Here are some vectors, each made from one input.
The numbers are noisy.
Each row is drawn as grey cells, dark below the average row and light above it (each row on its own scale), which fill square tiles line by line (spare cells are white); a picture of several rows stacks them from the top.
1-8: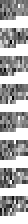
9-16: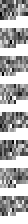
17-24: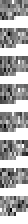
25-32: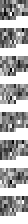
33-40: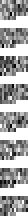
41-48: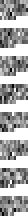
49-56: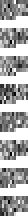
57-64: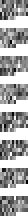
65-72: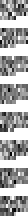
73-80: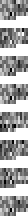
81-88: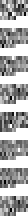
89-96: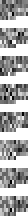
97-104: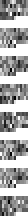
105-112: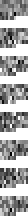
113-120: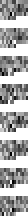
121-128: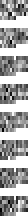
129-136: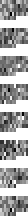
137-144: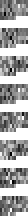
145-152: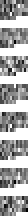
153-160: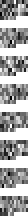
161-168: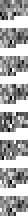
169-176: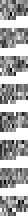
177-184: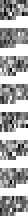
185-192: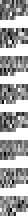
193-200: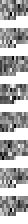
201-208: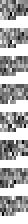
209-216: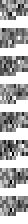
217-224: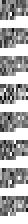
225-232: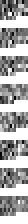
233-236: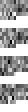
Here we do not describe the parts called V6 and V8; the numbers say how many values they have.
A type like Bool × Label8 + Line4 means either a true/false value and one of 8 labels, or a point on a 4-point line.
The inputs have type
(Tree7 + V6) × V8 + Tree9 + Unit.
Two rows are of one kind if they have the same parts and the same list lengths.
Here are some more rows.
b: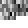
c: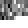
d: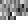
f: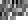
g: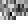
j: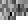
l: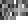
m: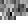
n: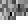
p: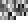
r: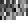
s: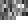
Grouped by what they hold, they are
b, d, g, j, m, n, p
c, l, s
f
r

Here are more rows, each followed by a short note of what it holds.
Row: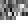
a value of V6 and a value of V8
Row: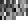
a fixed value
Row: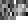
a value of V6 and a value of V8
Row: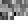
a node of a 7-node tree and a value of V8
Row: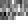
a node of a 7-node tree and a value of V8
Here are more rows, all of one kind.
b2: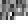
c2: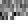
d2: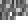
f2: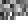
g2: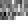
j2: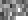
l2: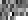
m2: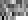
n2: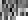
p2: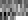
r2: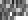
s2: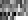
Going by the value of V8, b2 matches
l2 and n2.
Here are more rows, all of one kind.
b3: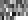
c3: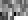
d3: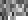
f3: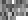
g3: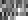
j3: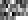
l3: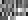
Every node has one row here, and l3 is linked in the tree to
g3 and j3.
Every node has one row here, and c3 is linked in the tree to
b3.
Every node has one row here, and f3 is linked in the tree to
d3.
